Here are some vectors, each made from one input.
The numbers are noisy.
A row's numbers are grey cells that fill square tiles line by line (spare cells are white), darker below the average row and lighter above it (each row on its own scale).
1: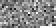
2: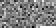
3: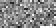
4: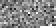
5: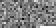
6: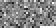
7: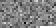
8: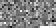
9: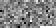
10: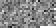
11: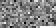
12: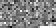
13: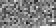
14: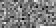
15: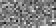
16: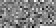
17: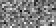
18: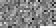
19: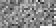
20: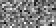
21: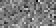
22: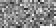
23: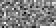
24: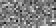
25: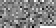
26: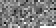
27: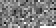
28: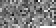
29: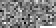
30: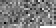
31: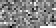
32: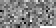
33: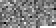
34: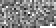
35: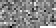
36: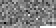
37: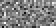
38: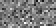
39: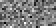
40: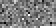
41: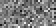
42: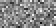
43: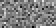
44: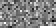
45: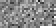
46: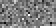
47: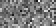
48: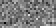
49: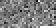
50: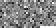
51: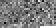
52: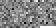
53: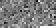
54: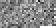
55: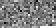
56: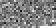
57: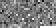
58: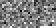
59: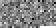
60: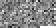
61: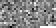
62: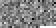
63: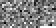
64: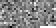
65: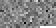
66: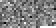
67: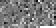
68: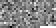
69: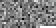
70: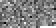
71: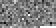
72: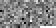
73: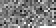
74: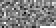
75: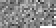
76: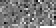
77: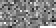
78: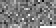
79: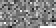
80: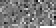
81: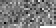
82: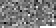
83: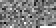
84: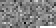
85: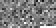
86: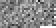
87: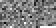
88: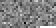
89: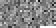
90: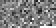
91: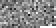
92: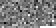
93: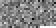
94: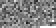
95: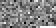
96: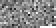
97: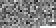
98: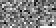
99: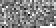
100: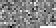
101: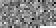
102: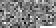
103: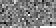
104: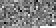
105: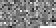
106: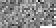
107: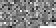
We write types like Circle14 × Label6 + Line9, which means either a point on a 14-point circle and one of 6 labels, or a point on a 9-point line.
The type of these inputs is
Bool × (Line9 + Line11).
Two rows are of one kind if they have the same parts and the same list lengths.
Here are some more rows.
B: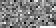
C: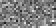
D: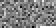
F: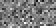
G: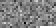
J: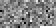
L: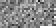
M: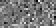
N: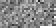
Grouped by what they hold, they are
B, D, G, J, L, N
C, F, M

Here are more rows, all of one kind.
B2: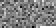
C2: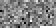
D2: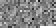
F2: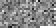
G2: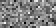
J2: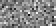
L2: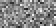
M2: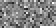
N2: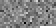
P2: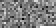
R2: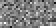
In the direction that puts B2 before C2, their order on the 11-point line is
R2, D2, F2, J2, L2, M2, B2, P2, C2, N2, G2.
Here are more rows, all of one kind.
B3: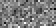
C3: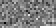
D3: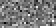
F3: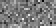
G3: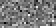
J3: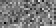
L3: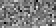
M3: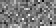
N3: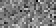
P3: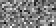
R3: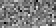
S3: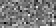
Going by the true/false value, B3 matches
F3, J3, M3 and N3.
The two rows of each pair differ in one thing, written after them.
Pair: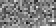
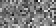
the true/false value
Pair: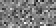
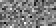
the true/false value
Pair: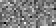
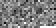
the true/false value
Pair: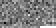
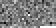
the place on the 9-point line
